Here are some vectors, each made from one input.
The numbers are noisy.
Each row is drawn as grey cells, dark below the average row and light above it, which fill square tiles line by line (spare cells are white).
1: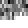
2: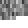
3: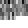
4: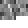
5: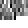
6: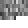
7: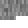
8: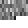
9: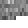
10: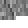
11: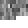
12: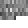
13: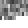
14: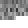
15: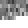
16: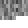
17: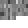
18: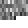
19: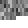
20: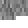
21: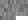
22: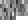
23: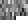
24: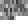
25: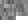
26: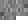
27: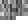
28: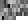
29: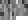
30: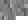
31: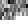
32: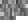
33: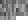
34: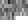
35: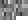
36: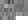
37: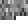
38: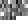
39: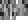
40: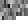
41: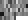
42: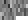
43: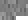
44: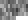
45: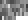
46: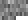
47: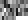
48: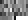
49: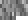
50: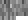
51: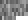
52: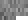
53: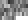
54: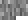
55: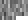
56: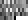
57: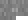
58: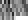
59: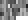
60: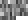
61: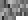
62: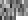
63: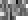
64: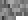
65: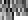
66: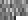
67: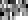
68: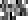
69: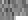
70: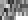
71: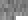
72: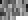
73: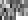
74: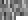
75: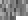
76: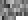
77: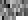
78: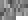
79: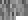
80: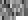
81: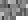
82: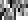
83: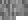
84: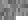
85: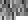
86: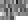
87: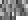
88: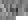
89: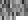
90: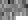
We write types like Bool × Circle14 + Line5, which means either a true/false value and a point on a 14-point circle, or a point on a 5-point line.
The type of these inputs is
(Bool × Bool × Bool + Unit) × Line7 + Line6.
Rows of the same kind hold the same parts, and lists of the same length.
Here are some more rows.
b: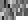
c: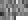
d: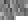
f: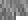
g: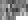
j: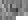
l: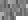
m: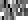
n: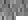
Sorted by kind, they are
b, c, l, m, n
d, f
g, j

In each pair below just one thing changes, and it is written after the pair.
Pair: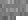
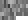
the place on the 7-point line
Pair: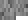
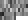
the place on the 7-point line
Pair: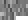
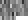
one of the three true/false values
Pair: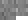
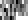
the place on the 7-point line
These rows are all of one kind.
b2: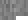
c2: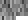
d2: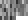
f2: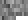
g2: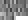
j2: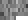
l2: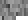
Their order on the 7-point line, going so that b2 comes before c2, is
b2, f2, l2, j2, d2, c2, g2.
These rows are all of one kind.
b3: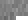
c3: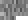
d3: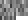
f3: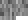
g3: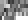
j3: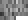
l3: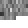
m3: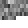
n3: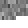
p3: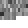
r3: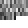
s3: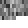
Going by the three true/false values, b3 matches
g3, j3 and m3.
